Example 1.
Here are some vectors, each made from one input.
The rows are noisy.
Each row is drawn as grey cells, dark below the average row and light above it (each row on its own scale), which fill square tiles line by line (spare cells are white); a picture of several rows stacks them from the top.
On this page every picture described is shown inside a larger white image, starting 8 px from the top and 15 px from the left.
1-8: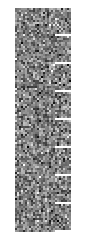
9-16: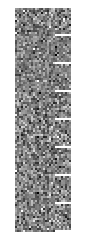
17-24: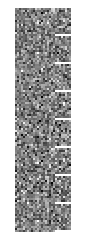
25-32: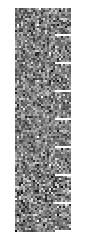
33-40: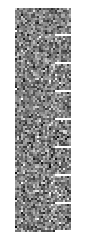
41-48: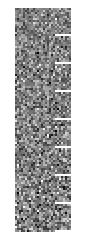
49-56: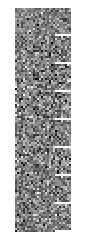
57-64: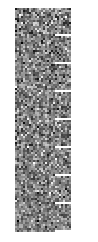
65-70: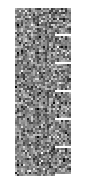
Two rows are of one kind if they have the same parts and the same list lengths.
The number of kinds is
2.
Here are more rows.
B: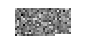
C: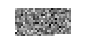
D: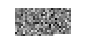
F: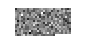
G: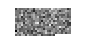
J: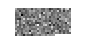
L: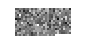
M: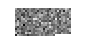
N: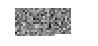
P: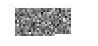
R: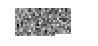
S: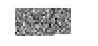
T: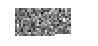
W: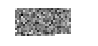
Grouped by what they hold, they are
B, J, L, M, W
C, D, F, G, N, P, R, S, T

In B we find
a fixed value.
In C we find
one of 8 labels and a true/false value.
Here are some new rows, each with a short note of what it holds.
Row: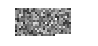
a fixed value
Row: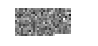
one of 8 labels and a true/false value
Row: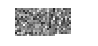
one of 8 labels and a true/false value
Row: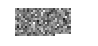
a fixed value
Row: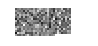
one of 8 labels and a true/false value
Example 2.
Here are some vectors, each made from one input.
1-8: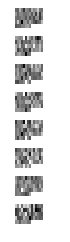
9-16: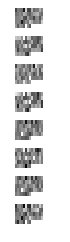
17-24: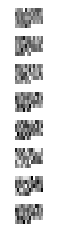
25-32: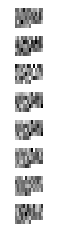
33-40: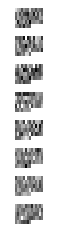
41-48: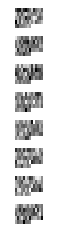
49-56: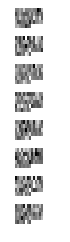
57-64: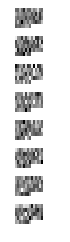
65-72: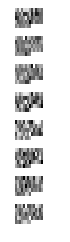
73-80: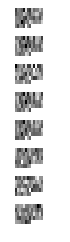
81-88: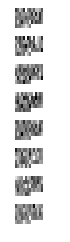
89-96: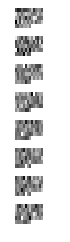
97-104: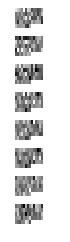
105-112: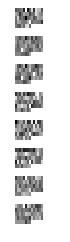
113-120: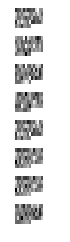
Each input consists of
a node of a 15-node tree and a true/false value.
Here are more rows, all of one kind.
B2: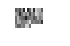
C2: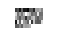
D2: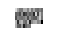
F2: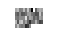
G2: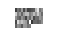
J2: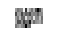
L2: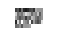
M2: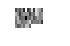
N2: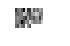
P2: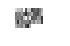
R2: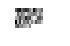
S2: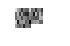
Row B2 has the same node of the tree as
D2 and M2.
